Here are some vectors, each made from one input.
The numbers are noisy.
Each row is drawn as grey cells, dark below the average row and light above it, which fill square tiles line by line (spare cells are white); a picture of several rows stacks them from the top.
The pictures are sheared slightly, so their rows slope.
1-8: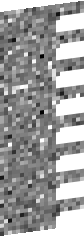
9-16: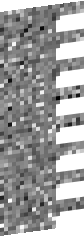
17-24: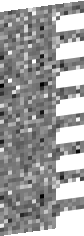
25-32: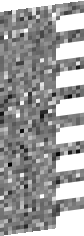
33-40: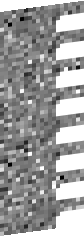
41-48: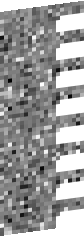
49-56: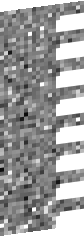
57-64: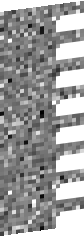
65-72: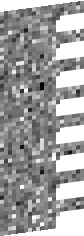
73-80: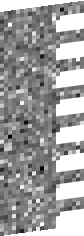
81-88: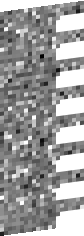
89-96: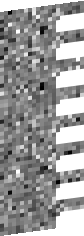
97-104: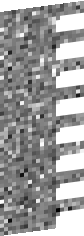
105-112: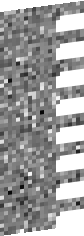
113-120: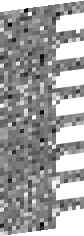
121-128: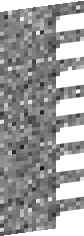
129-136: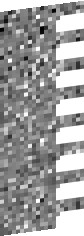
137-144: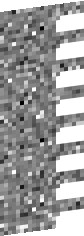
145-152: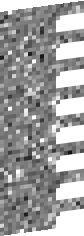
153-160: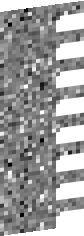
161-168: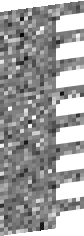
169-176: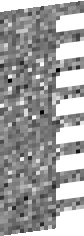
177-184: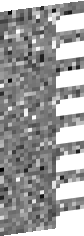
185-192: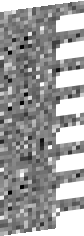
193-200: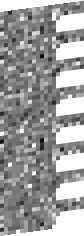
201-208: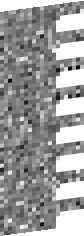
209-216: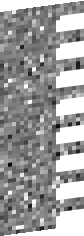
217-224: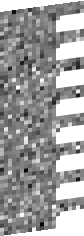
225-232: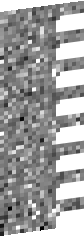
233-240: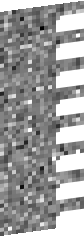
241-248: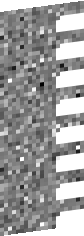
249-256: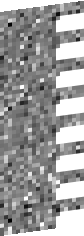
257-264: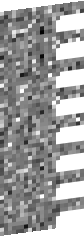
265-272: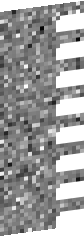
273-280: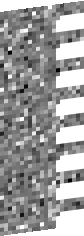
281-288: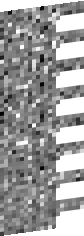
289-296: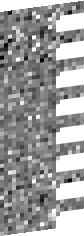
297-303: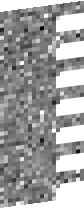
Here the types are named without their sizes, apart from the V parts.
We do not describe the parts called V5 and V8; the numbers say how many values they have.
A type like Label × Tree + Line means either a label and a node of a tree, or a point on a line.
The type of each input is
Bool × (Circle + V5) × Line × V8.
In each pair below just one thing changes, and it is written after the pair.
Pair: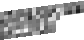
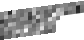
the value of V8
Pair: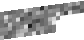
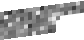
the true/false value
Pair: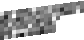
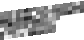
the place on the line
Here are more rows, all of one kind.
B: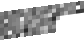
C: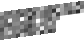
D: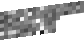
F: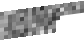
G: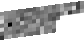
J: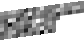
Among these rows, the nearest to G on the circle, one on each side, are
C and F.
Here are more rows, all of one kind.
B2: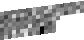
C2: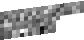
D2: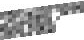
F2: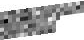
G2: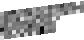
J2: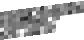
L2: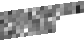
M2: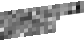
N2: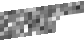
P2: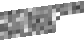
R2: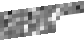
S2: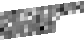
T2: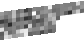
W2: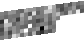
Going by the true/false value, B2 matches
F2, G2, R2 and T2.
